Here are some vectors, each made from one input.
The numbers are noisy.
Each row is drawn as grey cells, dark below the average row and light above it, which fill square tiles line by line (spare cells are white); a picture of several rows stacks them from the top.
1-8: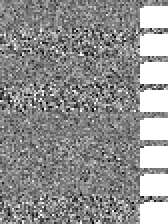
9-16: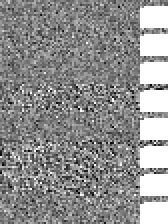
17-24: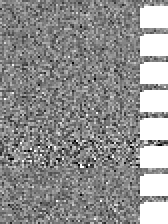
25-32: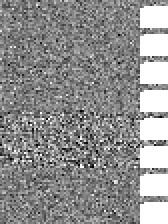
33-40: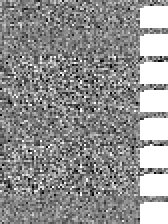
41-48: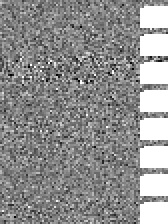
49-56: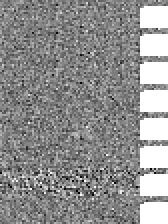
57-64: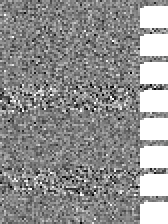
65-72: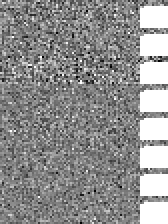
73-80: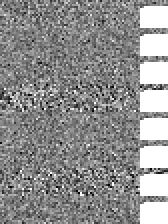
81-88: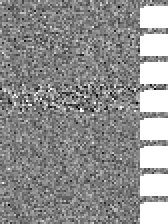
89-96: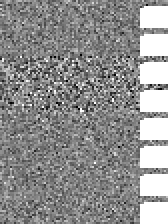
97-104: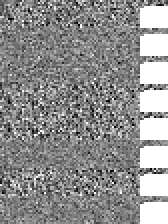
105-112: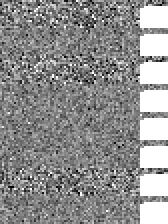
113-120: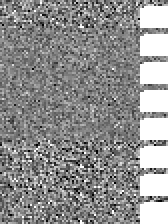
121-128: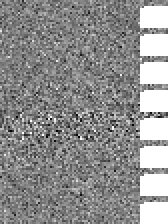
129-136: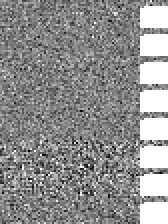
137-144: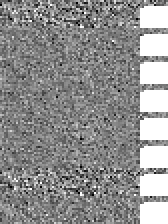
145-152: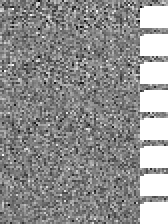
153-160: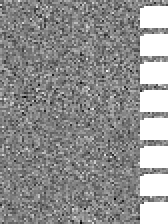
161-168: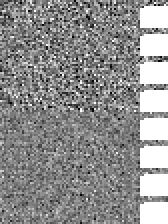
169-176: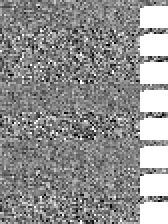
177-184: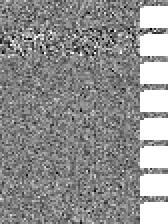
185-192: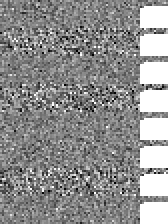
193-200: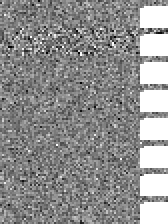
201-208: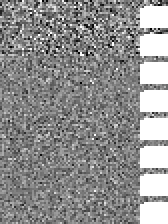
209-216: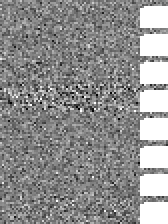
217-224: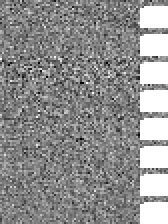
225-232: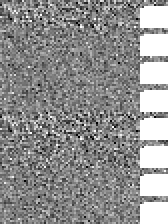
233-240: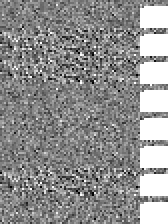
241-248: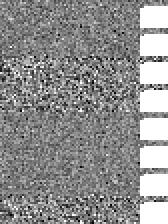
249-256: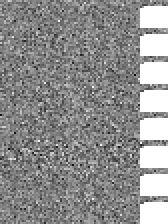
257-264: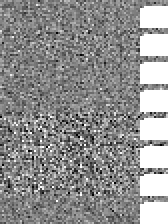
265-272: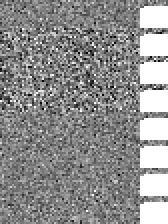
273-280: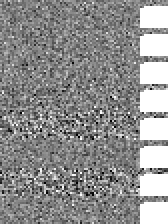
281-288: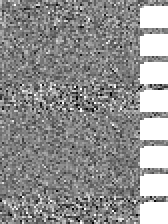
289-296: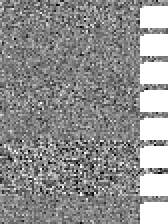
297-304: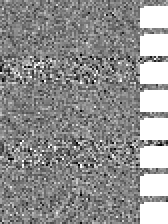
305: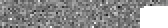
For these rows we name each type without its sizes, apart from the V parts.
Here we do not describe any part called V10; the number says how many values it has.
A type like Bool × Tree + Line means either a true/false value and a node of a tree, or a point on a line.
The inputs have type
Circle × List(V10) + Label.
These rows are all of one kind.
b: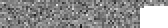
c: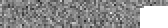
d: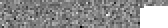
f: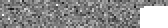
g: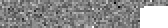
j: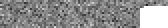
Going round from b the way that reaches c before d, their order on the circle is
b, g, f, j, c, d.
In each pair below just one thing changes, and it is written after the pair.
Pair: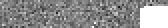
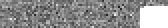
the value of V10 in item 2 of the list
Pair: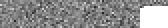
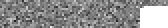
the place on the circle
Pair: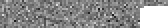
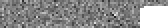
the value of V10 in item 1 of the list
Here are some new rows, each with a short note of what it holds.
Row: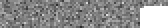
a point on a circle, together with a list of one item
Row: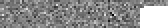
a point on a circle, together with a list of two items
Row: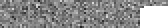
a point on a circle, together with a list of one item
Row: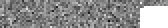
a point on a circle, together with a list of two items
